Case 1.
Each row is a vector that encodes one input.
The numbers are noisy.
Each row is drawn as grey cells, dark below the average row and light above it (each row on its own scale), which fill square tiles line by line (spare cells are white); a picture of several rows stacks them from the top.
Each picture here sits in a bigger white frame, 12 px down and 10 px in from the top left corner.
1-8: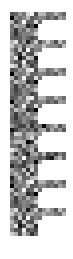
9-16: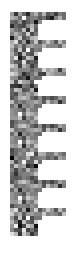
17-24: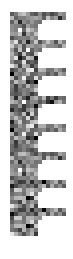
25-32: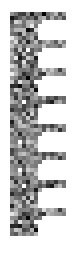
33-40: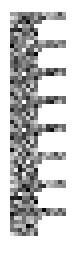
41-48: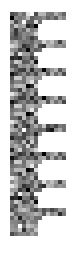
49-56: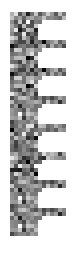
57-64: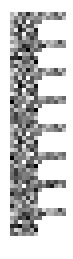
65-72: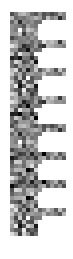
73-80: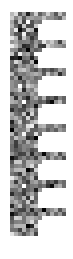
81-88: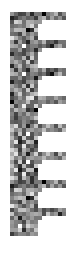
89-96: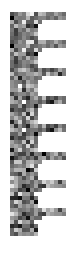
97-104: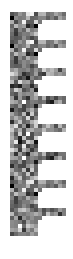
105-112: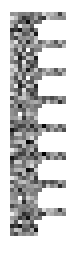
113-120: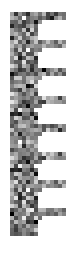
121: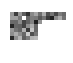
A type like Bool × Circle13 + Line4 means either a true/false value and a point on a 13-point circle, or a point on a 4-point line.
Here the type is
Label6.
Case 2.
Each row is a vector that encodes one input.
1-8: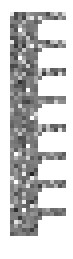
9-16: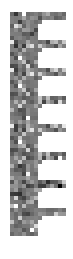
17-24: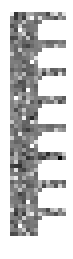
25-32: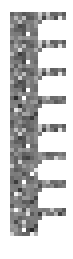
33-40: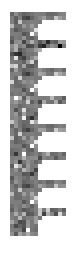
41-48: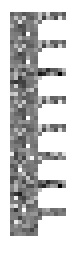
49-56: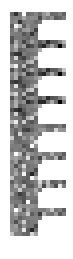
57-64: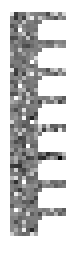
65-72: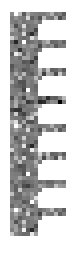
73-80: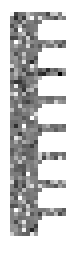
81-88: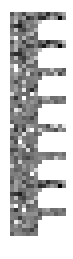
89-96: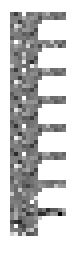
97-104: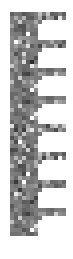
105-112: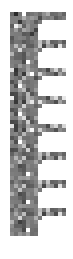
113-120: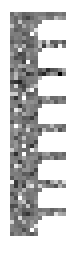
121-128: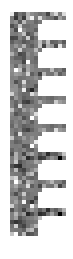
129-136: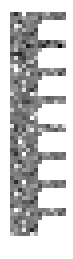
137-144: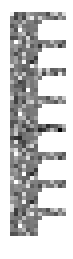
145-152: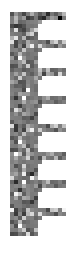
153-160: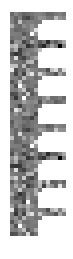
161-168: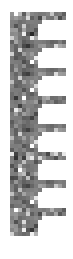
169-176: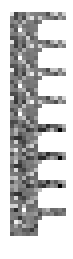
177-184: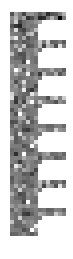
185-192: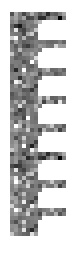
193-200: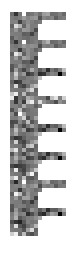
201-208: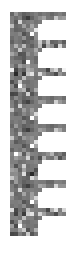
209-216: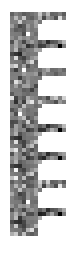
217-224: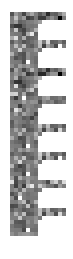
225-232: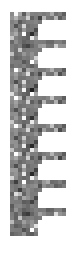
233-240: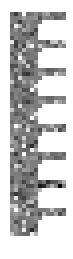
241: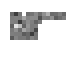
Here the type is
Label6.
